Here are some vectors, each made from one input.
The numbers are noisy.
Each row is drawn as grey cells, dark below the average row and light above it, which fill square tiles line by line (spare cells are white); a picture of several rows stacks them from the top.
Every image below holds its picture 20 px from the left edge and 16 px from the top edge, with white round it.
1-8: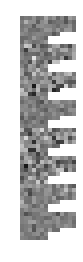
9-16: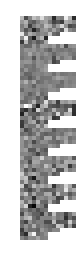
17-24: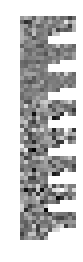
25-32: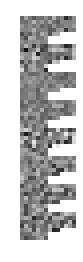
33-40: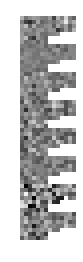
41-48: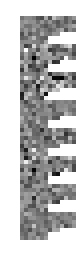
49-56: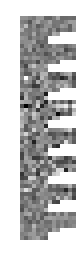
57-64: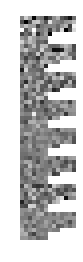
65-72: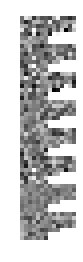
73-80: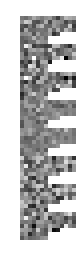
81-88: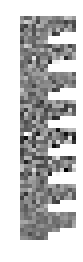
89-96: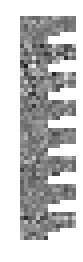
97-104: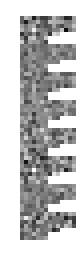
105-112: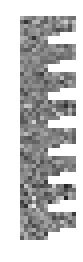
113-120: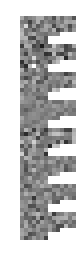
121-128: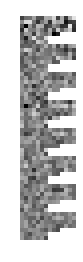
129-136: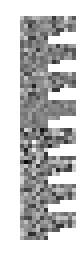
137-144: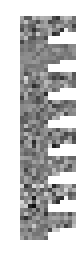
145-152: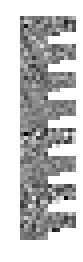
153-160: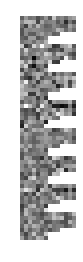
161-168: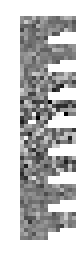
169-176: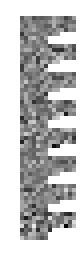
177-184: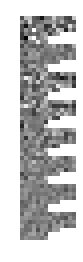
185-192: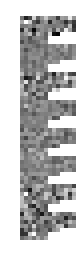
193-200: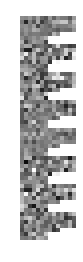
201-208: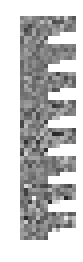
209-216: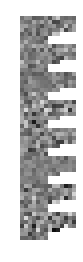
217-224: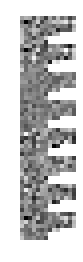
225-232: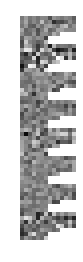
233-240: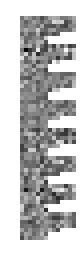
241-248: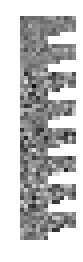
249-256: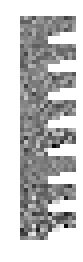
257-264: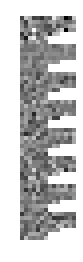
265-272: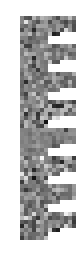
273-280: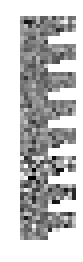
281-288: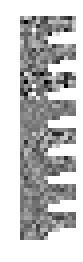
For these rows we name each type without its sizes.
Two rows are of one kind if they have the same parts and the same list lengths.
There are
2 kinds of row.
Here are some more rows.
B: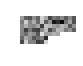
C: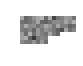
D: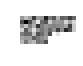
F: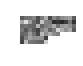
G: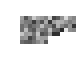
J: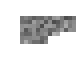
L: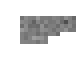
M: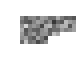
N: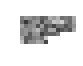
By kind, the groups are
B, C, D, F, L
G, J, M, N

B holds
a point on a line, a node of a tree and a true/false value.
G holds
a point on a line, a node of each of two trees and a true/false value.
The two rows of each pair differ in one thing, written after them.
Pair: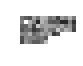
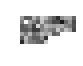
the true/false value
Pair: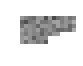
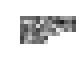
the node of the tree
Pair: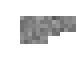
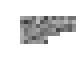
the node of the tree
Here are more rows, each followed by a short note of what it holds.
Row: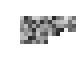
a point on a line, a node of a tree and a true/false value
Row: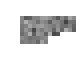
a point on a line, a node of a tree and a true/false value
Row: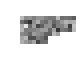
a point on a line, a node of each of two trees and a true/false value
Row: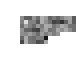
a point on a line, a node of a tree and a true/false value
